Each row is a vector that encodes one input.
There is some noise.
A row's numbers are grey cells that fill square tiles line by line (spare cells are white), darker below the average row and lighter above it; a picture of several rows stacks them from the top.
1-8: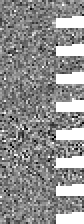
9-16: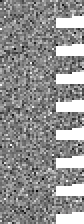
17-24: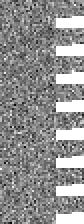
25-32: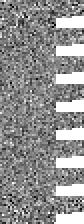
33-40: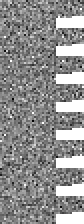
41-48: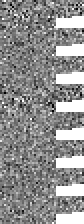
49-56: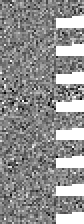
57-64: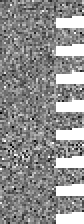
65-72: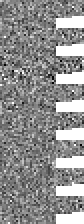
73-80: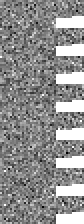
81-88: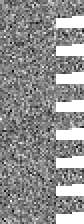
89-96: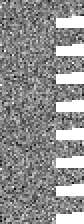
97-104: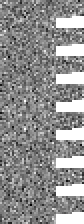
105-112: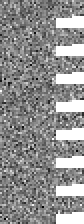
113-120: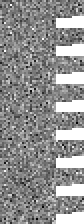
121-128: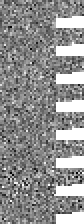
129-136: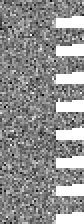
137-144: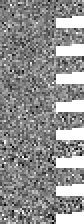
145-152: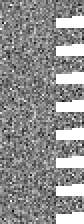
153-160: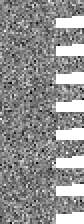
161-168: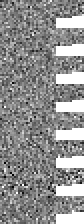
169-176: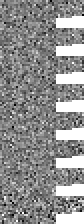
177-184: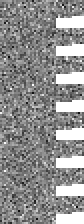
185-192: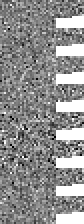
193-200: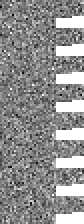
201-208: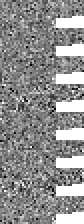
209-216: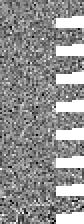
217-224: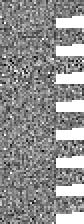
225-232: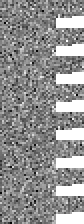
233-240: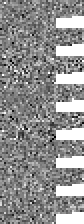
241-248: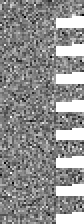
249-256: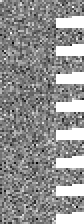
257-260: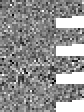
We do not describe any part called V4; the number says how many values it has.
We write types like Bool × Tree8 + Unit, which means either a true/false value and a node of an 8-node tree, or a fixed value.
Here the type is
List3(Circle6) × V4.
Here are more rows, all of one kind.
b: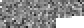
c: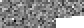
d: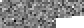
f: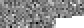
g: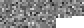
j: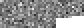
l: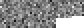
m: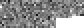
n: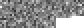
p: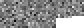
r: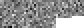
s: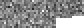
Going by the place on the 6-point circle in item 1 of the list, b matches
n, r and s.
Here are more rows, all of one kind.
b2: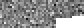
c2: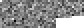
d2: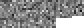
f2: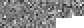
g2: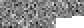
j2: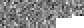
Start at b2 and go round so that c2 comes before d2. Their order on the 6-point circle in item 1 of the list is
b2, c2, f2, j2, d2, g2.
